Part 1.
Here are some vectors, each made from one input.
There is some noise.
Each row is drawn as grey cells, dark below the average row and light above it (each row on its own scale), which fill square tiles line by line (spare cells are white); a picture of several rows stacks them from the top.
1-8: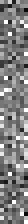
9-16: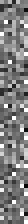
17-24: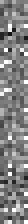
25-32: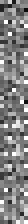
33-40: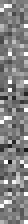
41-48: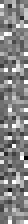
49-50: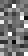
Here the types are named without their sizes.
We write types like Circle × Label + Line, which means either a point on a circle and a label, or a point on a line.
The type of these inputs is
Label.
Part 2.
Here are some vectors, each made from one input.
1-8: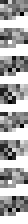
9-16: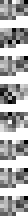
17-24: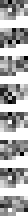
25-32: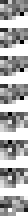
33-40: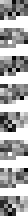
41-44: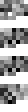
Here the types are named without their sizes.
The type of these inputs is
Label.
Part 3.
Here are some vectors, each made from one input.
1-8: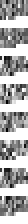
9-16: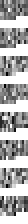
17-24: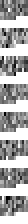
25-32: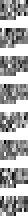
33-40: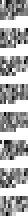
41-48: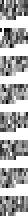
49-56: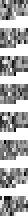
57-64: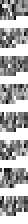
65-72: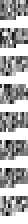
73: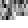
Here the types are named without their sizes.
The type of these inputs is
Circle.
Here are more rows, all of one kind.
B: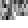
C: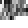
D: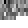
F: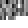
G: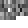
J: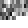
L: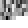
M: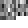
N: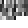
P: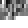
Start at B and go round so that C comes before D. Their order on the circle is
B, J, M, G, N, F, P, C, D, L.
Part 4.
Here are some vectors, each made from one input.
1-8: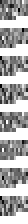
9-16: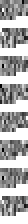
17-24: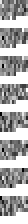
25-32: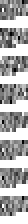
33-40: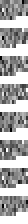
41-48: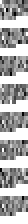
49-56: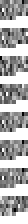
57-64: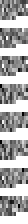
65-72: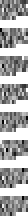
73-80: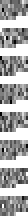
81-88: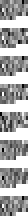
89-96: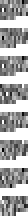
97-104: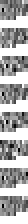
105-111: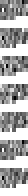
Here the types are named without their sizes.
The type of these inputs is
Bool × Bool × Bool × Bool.
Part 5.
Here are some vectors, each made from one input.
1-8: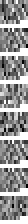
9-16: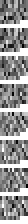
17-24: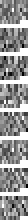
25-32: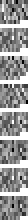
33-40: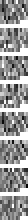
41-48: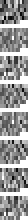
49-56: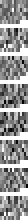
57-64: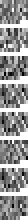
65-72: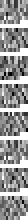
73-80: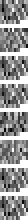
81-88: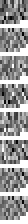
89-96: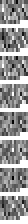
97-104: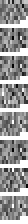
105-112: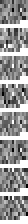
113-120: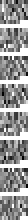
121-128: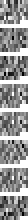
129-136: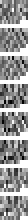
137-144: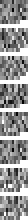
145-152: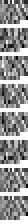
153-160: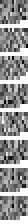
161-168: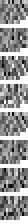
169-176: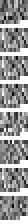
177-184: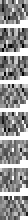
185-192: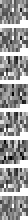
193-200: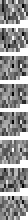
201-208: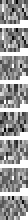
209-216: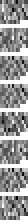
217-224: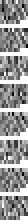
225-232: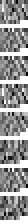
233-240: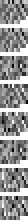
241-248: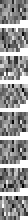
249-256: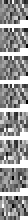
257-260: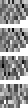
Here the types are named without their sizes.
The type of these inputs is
Bool × Bool × Bool.
